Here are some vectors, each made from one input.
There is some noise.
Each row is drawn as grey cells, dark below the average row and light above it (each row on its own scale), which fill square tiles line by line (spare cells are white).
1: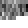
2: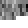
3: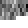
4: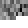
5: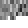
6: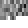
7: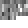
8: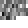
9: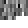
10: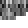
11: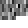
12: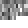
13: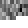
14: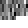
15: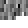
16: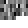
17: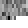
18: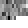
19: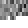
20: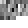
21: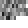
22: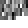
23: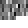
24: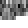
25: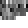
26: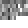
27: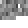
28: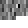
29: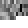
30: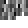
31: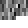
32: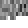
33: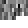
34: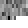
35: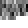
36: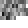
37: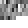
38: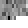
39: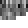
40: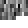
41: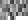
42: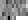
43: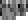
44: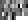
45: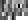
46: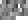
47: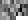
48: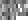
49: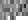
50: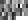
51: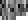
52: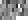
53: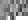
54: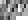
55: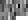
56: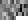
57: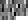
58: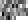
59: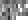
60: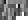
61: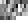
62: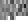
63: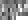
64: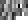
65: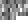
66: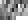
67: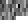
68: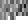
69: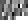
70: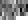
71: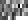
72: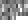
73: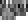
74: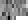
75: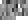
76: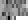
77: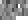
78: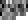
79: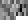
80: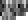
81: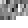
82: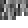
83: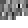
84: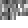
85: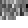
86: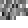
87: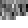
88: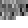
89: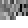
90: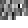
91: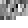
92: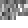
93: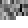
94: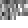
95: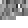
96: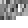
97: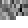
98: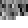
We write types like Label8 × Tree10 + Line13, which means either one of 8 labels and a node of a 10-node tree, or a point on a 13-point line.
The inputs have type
Line5 + Line7.
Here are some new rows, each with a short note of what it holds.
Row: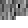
a point on a 7-point line
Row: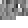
a point on a 5-point line
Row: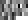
a point on a 7-point line
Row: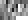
a point on a 5-point line
